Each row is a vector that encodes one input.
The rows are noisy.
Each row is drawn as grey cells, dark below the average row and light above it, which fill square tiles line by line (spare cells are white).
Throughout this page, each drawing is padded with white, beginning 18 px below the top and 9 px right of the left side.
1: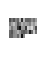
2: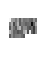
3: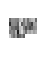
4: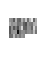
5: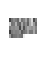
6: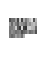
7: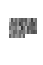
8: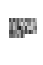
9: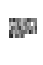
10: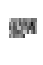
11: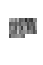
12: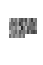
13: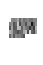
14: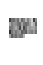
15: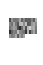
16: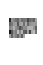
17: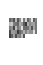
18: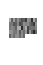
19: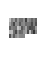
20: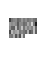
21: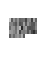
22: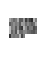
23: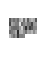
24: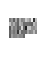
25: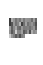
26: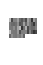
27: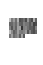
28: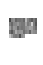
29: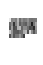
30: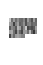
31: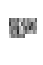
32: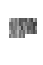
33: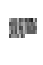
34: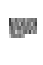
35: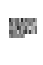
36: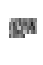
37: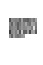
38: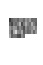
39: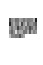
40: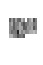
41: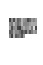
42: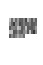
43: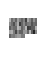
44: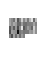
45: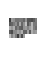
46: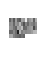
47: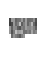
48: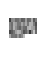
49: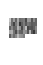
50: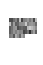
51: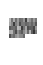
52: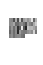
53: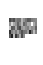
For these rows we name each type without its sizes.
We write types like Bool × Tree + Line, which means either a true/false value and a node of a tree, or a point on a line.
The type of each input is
Line × (Tree + Unit).
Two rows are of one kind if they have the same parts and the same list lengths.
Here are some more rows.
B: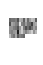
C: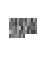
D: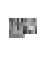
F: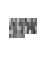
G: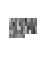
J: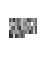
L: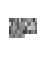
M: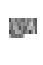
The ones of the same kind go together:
B, D, J, L, M
C, F, G

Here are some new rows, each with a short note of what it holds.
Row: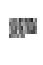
a point on a line
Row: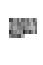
a point on a line and a node of a tree
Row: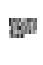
a point on a line and a node of a tree
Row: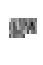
a point on a line
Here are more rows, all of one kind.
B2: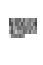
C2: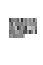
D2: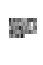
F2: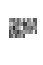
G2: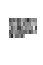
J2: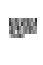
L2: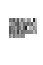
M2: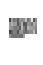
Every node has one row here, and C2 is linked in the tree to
L2.
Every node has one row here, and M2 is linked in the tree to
D2, G2 and L2.
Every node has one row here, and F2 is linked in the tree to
G2.
